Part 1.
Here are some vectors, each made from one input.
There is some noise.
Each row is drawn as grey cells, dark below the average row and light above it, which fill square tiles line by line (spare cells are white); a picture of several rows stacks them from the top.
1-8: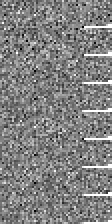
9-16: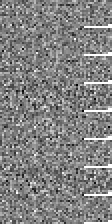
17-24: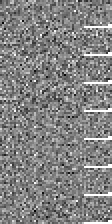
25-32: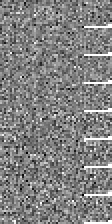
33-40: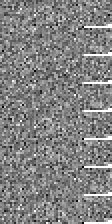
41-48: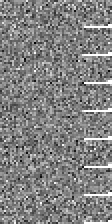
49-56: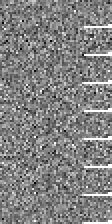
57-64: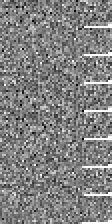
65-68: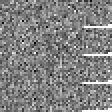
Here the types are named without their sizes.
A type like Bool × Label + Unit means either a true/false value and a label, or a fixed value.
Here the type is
Line.
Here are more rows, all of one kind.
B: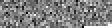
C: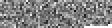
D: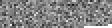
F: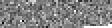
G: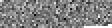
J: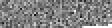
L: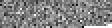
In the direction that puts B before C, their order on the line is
B, L, D, F, J, G, C.
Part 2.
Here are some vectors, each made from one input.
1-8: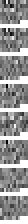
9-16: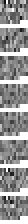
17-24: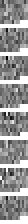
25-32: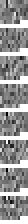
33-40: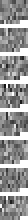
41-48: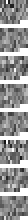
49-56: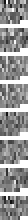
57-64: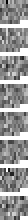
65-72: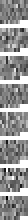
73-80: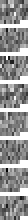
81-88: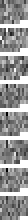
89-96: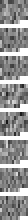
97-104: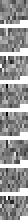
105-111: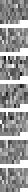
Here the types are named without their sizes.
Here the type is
Line.
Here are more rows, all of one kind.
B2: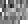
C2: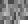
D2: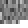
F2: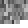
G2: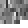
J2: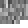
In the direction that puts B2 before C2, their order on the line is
B2, J2, F2, C2, D2, G2.
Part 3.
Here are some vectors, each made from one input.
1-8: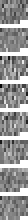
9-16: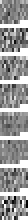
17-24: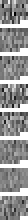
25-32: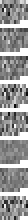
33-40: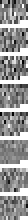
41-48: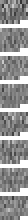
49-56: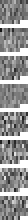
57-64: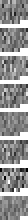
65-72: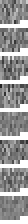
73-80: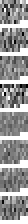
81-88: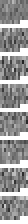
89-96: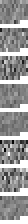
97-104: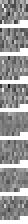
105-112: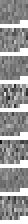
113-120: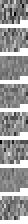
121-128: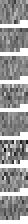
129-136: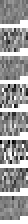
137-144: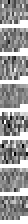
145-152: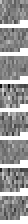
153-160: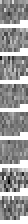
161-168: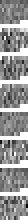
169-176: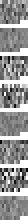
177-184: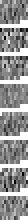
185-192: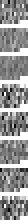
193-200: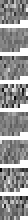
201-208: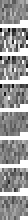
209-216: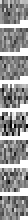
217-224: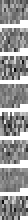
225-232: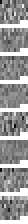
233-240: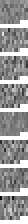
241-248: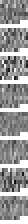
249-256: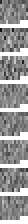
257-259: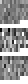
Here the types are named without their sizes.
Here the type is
Line × Line.
